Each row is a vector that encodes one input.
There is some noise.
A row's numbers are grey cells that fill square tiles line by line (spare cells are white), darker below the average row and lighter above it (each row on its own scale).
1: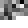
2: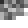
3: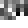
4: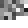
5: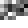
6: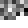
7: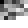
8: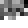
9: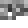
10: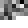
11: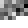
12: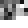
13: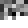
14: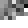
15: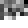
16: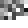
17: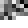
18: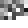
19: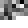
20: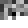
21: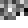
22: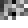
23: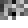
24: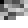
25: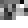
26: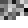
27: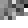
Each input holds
one of 5 labels.
